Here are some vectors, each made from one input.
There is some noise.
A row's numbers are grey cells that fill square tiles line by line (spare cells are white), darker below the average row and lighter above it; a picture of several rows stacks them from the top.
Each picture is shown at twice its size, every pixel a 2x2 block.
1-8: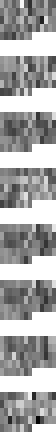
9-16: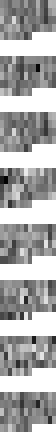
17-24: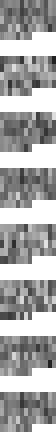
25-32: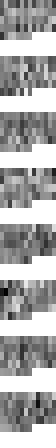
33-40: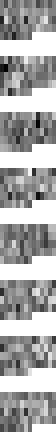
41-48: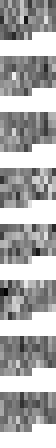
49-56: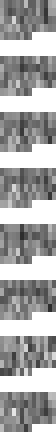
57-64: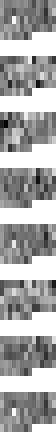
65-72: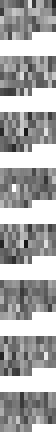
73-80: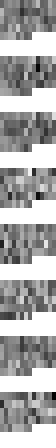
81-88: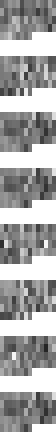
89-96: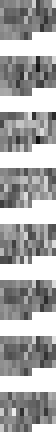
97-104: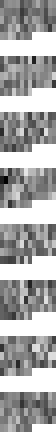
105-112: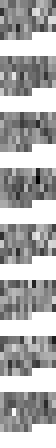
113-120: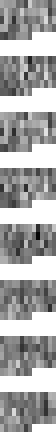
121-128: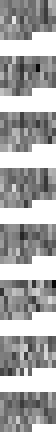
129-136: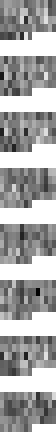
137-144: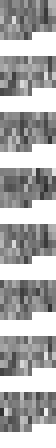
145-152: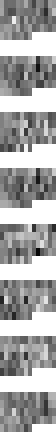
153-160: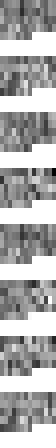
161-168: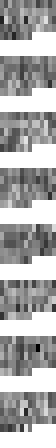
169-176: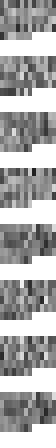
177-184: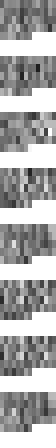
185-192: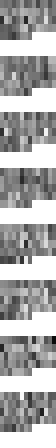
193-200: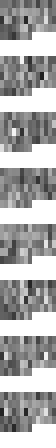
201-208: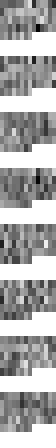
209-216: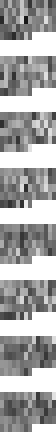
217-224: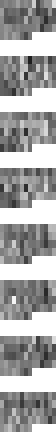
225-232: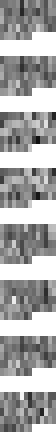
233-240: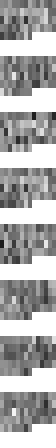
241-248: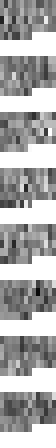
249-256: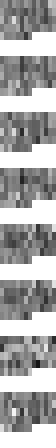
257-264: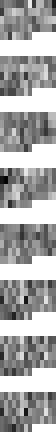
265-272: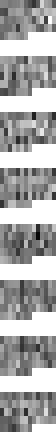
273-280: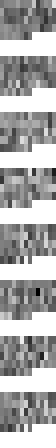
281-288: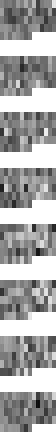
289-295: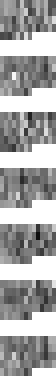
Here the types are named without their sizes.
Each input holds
either a node of a tree, or four true/false values, or a list of points on a line.
